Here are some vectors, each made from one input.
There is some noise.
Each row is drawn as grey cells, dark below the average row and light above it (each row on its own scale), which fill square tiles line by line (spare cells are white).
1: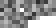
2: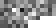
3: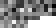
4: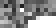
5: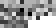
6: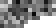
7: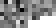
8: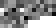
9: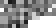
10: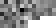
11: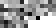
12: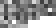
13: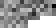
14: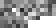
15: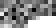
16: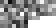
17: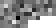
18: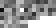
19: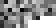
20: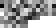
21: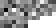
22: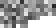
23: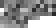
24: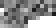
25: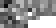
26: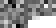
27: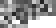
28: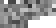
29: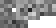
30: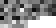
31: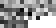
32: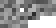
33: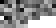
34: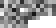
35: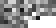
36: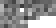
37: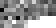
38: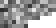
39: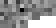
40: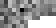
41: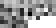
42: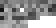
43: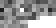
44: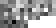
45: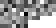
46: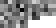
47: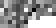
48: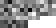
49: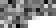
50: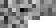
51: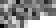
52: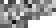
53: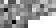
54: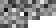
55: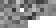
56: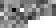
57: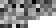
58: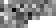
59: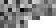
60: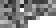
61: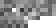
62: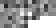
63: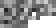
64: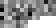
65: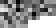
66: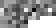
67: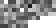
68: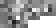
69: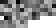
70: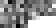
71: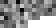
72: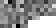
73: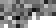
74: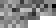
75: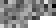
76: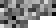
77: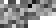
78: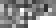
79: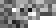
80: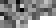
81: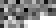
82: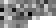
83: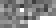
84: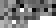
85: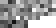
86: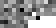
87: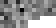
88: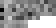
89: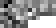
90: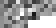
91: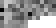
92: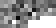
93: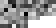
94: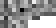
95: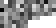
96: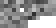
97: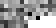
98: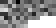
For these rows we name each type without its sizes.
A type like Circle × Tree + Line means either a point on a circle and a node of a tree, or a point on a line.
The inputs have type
(Bool × Bool × Bool × Bool + Tree) × Line.
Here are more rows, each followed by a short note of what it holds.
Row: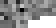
a point on a line and a node of a tree
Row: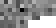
a point on a line and a node of a tree
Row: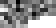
a point on a line and a node of a tree
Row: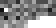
a point on a line and a node of a tree
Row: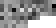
a point on a line and four true/false values
